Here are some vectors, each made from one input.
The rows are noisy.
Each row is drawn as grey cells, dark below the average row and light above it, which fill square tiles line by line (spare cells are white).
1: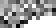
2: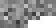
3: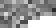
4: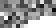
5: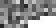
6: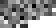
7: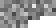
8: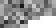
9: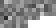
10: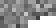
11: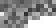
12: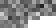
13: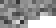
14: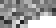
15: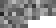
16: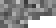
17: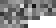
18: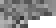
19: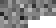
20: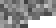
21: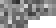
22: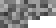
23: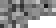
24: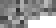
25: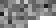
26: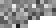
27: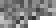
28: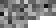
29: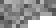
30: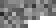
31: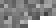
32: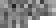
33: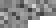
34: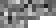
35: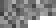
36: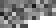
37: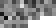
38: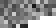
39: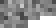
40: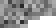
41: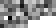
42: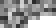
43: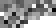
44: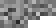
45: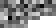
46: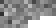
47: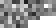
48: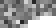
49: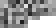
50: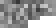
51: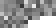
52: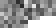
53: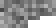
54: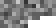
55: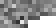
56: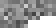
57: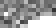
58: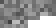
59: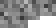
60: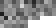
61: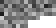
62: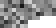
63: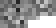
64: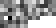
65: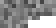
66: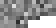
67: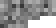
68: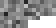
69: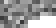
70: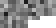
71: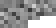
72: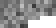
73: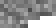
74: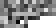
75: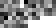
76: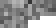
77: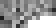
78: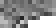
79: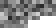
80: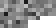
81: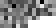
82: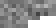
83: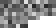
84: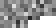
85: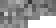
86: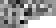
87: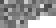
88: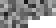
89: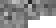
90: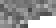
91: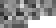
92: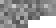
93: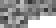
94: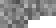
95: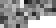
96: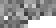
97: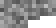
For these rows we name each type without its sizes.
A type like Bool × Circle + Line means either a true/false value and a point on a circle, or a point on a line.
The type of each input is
Circle + Tree + Unit.
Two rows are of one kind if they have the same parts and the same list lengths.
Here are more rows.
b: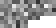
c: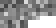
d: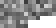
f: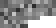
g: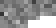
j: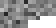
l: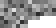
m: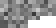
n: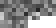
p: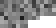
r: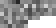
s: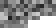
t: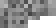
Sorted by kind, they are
b, d, j, l, m, r, t
c, f, g, p
n, s

